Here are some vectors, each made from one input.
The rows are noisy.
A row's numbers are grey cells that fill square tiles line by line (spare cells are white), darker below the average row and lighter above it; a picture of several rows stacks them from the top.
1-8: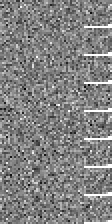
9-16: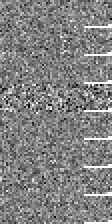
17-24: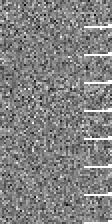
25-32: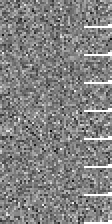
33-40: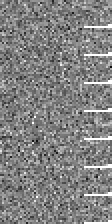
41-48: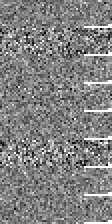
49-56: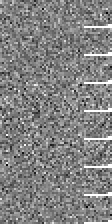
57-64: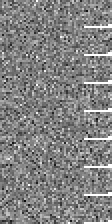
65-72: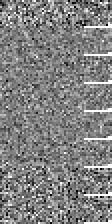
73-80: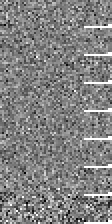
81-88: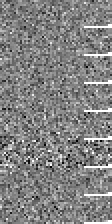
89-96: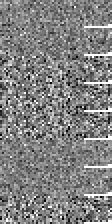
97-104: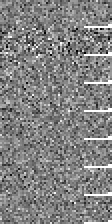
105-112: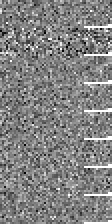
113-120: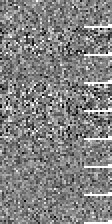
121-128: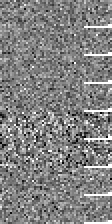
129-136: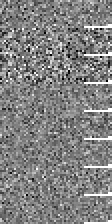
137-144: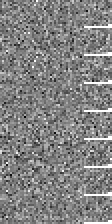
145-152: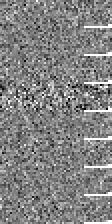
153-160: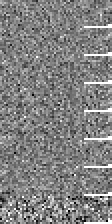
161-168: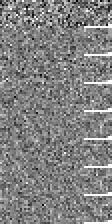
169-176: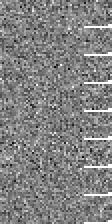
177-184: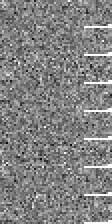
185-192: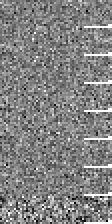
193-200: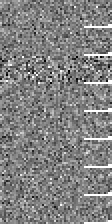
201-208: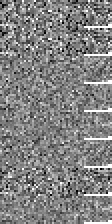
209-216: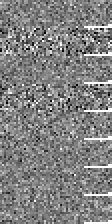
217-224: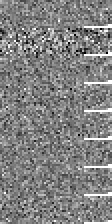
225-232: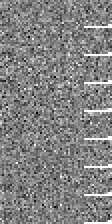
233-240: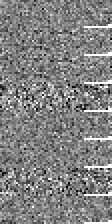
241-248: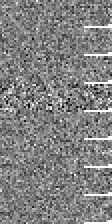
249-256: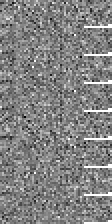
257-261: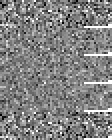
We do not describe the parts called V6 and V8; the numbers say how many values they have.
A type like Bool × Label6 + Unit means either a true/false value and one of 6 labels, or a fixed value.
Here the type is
Line7 × ((Tree11 + V8) × V6 + Unit).
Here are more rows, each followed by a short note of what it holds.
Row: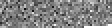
a point on a 7-point line, a value of V6 and a value of V8
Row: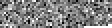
a point on a 7-point line
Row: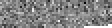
a point on a 7-point line, a value of V6 and a value of V8
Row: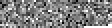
a point on a 7-point line
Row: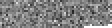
a point on a 7-point line, a node of an 11-node tree and a value of V6
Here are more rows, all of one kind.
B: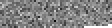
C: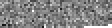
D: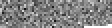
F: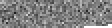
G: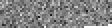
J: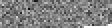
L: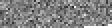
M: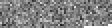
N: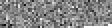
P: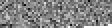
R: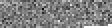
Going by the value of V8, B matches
D and J.
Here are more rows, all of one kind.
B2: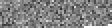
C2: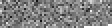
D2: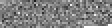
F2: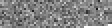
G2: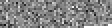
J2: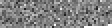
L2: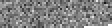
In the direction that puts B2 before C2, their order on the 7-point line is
G2, L2, B2, D2, F2, J2, C2.
